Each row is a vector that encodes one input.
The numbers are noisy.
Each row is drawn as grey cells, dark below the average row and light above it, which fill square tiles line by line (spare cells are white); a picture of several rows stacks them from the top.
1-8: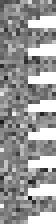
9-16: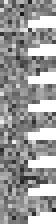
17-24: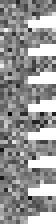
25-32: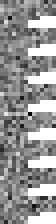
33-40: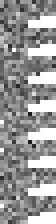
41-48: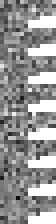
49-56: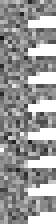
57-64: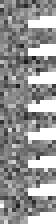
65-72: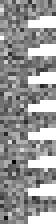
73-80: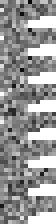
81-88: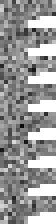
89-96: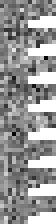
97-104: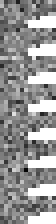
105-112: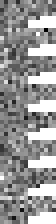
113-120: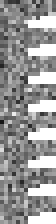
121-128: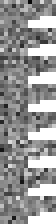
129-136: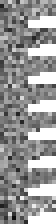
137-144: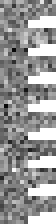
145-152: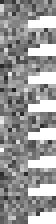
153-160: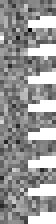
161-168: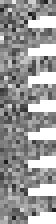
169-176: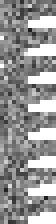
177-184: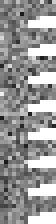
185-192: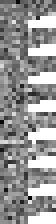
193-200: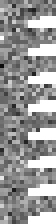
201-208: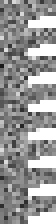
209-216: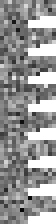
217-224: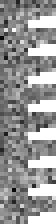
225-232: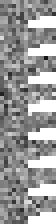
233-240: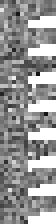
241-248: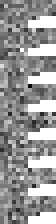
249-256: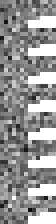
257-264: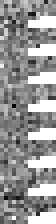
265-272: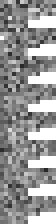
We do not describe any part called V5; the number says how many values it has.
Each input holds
a point on a 10-point line, together with either three true/false values, or a list of up to two values of V5.
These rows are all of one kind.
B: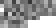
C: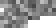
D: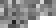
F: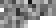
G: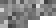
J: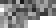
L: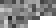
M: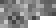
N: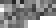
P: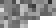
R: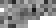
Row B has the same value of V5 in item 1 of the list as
J and N.
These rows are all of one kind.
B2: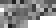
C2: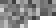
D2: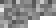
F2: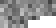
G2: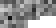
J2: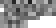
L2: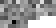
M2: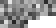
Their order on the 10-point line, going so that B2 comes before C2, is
G2, M2, B2, F2, D2, L2, C2, J2.
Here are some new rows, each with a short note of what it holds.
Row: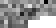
a point on a 10-point line, together with a list of two items
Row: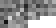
a point on a 10-point line and three true/false values
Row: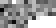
a point on a 10-point line, together with the empty list
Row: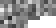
a point on a 10-point line, together with a list of one item
